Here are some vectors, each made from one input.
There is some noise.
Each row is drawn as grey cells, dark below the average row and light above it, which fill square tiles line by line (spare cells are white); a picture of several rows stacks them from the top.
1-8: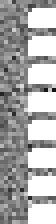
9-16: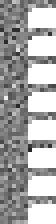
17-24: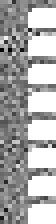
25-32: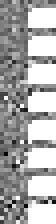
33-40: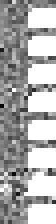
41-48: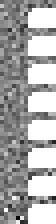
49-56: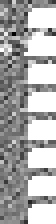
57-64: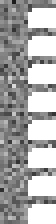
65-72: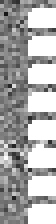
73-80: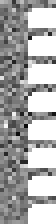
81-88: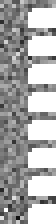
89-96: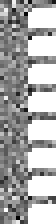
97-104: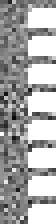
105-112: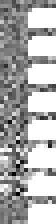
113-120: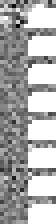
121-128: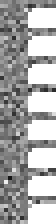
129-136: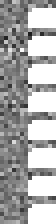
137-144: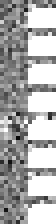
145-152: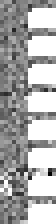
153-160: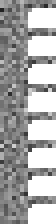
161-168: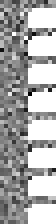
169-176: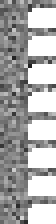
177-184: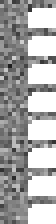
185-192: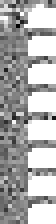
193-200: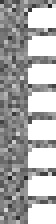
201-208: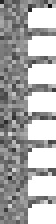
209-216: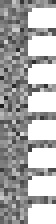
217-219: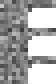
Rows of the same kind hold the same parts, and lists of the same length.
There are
3 kinds of row.
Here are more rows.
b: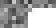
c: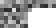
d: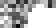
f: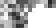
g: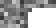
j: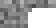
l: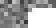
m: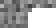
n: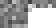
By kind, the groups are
b, g, l, n
c, j, m
d, f

